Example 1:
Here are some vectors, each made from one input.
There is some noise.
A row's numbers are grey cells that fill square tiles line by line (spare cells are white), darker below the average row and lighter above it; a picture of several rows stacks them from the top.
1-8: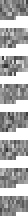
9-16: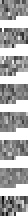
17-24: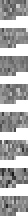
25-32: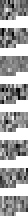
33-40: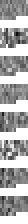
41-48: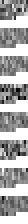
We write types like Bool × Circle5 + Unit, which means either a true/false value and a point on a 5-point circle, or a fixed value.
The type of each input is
Tree7 + Unit.
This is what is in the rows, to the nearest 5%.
About 10% of them hold a fixed value. The rest hold a node of a 7-node tree.
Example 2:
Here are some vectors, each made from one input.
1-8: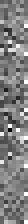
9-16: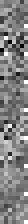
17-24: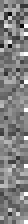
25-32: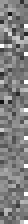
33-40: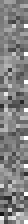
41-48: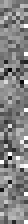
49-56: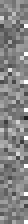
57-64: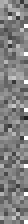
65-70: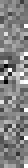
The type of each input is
Bool × Bool × Bool × Bool.
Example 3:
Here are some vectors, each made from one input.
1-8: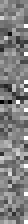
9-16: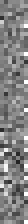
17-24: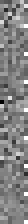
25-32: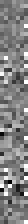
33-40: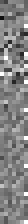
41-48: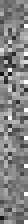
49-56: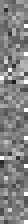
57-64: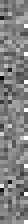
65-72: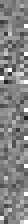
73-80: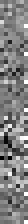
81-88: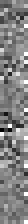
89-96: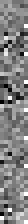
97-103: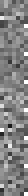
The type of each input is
Bool × Bool × Bool × Bool + Unit.
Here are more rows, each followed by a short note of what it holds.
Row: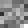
four true/false values
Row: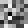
four true/false values
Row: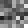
four true/false values
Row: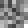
a fixed value
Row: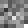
four true/false values
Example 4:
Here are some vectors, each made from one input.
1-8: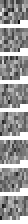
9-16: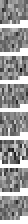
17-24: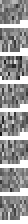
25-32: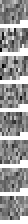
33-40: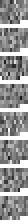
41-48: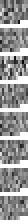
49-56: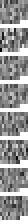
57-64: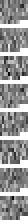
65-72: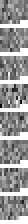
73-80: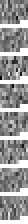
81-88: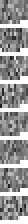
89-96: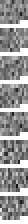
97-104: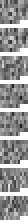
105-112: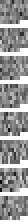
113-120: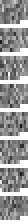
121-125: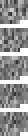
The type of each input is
Label10.
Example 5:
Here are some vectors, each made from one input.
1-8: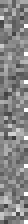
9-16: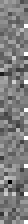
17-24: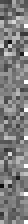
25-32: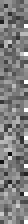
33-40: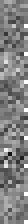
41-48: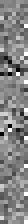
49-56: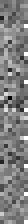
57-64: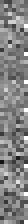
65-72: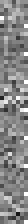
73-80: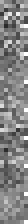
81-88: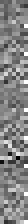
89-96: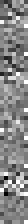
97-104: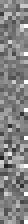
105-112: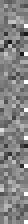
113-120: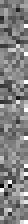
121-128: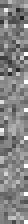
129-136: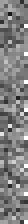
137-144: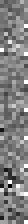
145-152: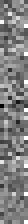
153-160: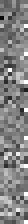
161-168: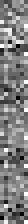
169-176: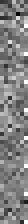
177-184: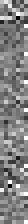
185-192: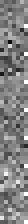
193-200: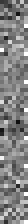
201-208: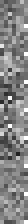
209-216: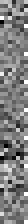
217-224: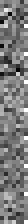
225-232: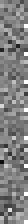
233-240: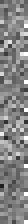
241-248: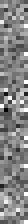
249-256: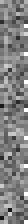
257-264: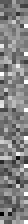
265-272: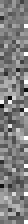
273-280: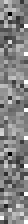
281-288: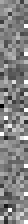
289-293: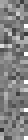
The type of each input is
Bool × Bool × Bool × Bool.
